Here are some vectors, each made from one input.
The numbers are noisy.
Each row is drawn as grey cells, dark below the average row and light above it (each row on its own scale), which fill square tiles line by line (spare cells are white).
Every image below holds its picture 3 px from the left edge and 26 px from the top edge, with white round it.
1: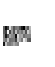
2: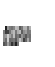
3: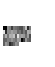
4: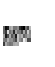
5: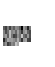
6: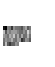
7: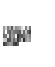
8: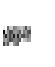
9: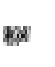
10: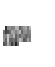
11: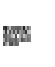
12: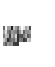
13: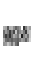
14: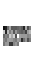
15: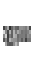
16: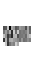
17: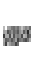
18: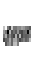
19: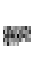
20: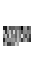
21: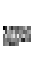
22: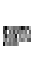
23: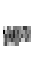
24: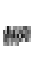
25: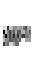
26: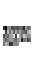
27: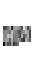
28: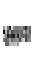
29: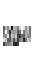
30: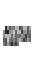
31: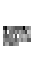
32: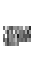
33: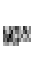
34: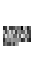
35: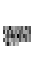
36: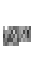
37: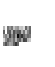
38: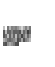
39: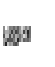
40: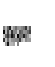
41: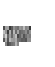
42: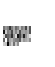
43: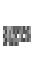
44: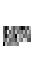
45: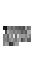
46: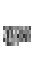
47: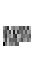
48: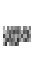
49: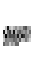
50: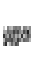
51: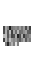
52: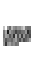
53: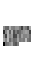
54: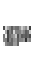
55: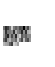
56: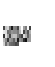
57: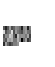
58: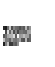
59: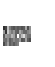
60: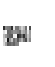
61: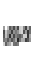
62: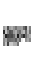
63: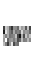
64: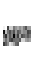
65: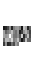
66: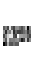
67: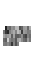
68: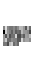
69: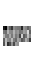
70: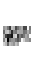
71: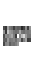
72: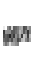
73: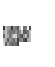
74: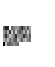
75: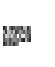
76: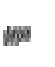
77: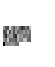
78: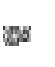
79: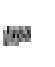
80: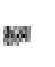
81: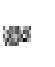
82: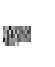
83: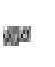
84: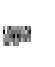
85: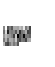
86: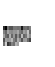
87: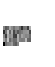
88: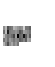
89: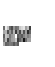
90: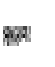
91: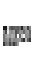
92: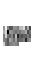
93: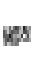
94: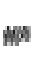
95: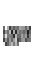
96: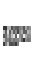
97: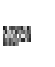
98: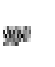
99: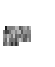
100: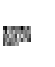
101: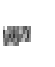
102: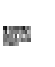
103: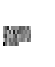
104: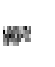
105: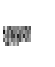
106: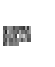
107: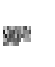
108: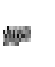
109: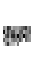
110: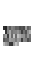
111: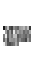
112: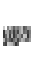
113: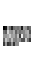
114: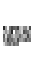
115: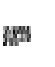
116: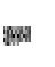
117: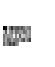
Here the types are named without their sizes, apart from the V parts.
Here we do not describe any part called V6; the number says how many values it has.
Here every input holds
a list of items, each a true/false value and a value of V6.
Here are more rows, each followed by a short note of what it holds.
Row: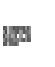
a list of one item
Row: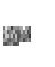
a list of two items
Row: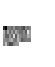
a list of one item
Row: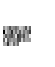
a list of two items
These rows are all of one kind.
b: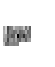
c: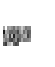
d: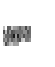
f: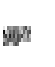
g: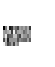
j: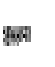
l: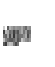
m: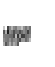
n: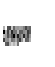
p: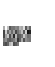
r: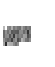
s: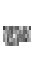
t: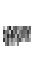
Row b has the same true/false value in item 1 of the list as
m and s.
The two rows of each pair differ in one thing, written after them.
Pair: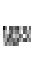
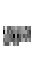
the value of V6 in item 1 of the list
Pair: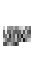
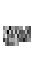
the value of V6 in item 2 of the list
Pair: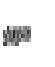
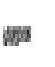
the true/false value in item 2 of the list
